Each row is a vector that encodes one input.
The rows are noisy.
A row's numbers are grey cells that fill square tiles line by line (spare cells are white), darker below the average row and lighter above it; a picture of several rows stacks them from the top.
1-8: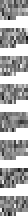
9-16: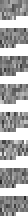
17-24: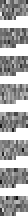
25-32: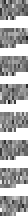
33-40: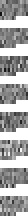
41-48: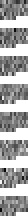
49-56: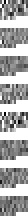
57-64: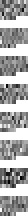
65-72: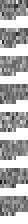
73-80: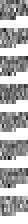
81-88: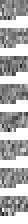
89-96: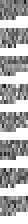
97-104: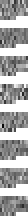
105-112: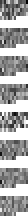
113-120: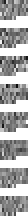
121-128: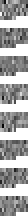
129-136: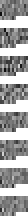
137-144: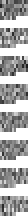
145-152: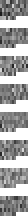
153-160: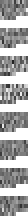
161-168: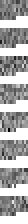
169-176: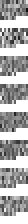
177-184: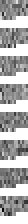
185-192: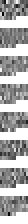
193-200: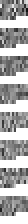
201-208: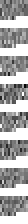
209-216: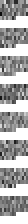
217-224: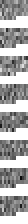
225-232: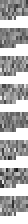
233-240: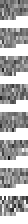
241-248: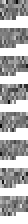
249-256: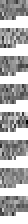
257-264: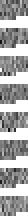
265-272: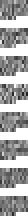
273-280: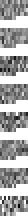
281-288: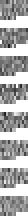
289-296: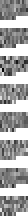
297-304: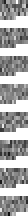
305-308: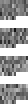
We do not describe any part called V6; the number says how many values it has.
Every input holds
a list of up to two items, each a true/false value and a value of V6.
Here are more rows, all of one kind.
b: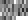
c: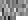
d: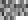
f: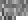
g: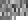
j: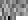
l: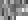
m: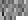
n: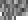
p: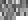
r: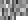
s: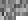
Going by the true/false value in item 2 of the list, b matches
g and n.
